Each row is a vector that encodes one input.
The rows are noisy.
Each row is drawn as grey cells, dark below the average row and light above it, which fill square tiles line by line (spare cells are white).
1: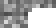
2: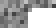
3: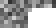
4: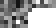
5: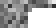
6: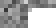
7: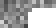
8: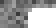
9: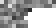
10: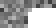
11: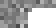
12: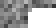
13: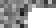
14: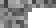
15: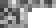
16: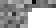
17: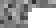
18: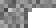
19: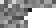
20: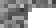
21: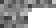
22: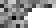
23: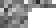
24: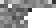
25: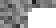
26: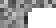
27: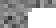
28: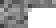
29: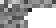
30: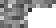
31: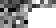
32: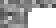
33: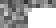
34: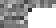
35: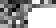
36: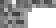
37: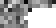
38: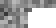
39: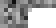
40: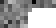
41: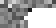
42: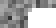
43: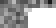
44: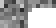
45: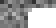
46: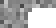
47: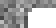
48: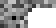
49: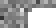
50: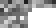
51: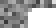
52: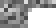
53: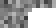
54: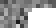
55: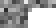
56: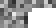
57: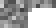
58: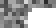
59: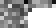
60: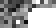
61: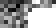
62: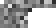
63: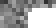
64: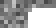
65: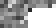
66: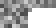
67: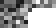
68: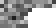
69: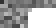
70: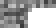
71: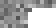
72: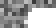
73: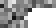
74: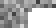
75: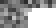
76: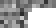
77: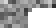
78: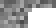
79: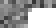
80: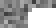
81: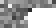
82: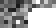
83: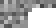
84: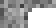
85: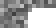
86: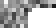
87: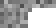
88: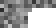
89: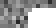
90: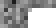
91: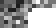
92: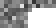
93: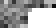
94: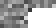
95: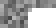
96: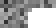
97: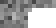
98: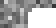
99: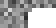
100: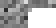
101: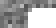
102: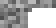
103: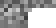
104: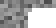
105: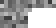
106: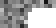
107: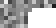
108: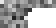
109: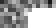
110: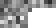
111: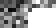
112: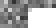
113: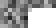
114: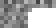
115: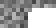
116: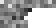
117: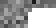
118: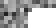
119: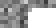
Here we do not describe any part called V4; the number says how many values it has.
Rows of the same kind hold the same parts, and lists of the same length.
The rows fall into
4 kinds.
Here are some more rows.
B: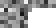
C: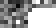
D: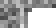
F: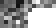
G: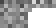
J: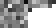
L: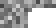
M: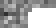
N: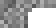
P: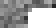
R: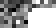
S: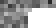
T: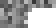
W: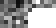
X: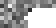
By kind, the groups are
B, P, S, T
C, F, R, W
D, G, L, M, N
J, X

